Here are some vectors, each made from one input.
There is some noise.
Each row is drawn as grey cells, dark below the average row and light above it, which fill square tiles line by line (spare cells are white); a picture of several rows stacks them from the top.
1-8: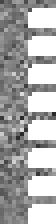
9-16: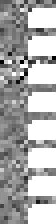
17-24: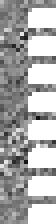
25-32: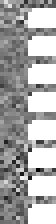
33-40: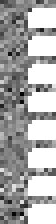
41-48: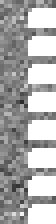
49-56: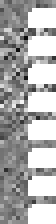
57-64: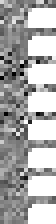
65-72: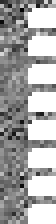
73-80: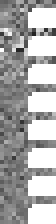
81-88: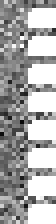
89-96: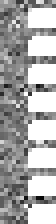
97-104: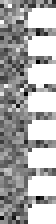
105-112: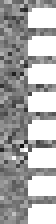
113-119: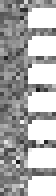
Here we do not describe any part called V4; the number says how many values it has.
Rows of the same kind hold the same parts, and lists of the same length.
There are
3 kinds of row.
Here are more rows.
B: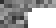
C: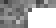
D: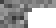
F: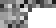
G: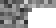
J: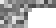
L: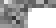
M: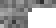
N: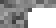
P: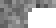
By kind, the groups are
B, D, N
C, G, J, P
F, L, M

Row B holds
a true/false value and a value of V4.
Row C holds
a point on a 6-point line.
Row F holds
one of 6 labels.
